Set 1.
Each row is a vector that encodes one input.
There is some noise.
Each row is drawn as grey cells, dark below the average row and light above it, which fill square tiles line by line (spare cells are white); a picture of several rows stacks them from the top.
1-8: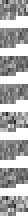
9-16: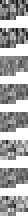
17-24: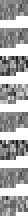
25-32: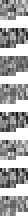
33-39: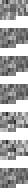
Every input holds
a point on a 5-point line.
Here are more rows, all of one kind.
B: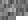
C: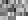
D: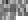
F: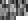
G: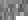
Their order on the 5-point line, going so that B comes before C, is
F, B, G, D, C.
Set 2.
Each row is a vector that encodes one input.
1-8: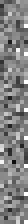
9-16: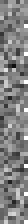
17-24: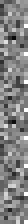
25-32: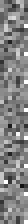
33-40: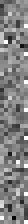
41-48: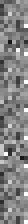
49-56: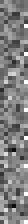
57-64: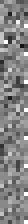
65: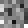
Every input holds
a point on a 9-point circle.
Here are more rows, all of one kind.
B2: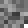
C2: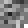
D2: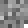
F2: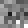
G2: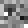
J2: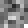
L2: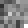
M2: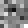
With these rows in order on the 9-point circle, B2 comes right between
C2 and D2.
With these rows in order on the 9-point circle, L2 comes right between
D2 and J2.
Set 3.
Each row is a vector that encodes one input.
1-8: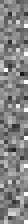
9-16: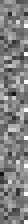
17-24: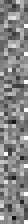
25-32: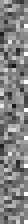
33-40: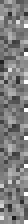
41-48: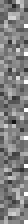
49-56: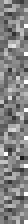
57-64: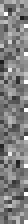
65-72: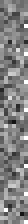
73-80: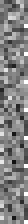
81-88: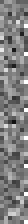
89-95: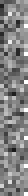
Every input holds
a point on a 9-point circle.
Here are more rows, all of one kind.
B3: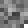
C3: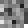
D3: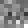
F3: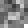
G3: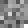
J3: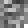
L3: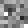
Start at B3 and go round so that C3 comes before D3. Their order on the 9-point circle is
B3, G3, F3, L3, C3, D3, J3.
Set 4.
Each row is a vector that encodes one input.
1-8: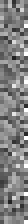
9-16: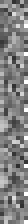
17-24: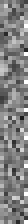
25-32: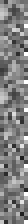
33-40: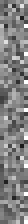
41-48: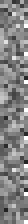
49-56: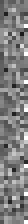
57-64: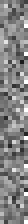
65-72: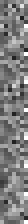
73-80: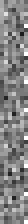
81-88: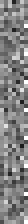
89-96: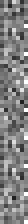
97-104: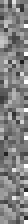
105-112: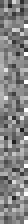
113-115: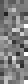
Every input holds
four true/false values.
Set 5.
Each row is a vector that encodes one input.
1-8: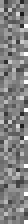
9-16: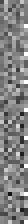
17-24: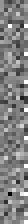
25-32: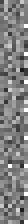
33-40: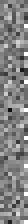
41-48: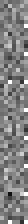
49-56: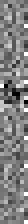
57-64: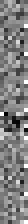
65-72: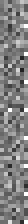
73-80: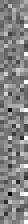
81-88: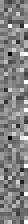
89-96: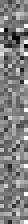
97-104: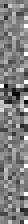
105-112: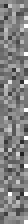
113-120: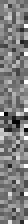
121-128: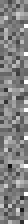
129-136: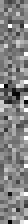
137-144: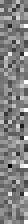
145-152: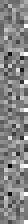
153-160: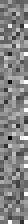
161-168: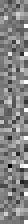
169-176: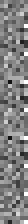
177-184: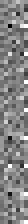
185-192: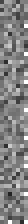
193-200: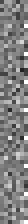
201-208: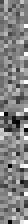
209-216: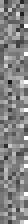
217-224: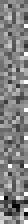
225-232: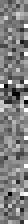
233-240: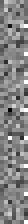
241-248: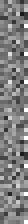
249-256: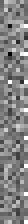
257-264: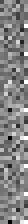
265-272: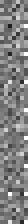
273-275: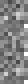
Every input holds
either a fixed value, or four true/false values.
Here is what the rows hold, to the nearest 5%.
About 5% of them hold a fixed value. The rest hold four true/false values.
